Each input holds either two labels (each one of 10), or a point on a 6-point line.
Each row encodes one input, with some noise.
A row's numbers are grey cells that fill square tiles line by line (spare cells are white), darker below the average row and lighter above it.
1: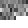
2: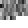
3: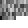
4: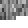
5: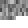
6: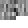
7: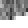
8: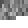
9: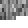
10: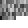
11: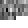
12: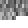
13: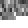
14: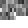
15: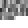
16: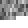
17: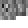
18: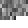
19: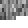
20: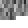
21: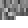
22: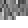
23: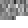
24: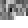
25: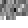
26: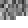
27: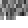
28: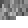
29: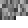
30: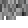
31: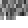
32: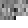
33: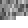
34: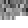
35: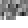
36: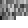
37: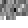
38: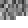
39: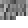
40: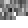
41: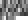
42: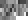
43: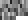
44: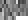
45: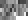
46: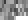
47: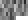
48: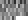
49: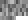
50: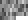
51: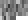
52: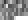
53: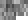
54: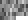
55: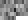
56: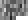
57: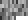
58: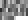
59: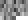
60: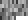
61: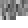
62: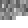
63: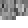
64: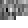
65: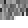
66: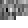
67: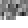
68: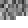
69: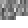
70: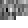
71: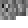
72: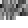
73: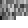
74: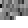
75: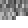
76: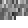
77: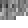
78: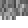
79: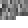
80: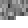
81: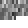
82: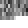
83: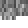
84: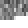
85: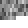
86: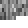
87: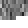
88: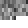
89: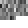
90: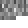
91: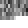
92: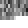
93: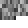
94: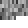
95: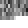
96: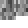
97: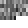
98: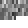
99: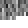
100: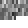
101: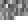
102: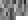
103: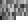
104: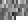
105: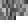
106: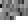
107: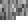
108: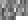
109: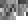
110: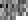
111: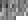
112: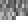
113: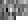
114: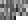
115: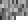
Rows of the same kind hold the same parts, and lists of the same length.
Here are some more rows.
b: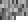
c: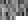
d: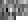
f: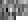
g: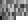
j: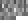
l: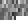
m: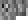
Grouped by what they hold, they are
b, d, f, g, l
c, j, m

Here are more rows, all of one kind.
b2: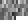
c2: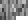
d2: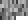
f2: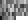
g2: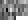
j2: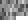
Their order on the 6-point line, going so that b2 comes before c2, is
b2, d2, c2, j2, f2, g2.
